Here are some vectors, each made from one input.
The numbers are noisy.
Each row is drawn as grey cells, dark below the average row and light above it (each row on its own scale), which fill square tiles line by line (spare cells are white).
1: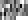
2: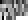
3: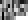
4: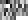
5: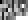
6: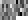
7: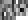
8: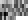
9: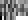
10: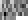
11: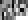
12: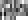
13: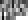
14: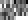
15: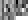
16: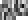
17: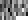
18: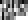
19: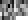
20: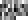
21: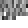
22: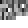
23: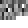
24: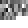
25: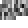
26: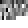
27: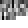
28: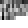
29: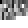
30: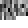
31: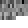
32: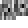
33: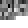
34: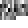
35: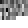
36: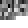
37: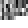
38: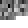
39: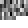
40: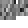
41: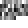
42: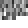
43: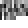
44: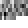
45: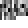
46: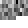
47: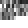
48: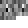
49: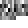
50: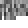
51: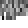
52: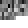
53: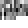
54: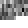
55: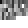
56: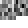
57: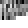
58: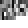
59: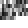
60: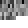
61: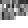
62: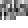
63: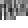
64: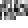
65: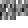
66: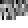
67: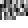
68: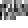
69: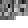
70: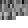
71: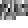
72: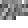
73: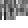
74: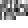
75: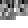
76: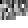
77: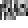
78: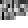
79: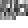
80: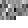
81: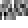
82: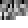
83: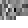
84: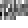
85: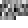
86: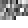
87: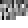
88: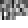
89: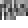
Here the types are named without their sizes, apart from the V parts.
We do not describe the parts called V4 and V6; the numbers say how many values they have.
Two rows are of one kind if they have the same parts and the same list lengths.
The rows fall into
2 kinds.
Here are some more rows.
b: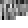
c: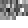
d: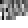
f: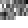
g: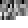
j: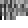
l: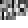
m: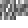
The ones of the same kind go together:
b, c, d, g
f, j, l, m

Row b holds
a value of V4 and a value of V6.
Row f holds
a point on a line, a true/false value and a value of V4.
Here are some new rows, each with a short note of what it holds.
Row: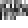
a point on a line, a true/false value and a value of V4
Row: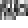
a value of V4 and a value of V6
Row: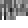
a point on a line, a true/false value and a value of V4
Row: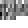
a point on a line, a true/false value and a value of V4
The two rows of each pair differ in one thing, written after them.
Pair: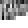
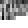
the value of V6
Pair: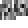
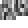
the value of V6
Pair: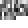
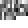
the value of V6
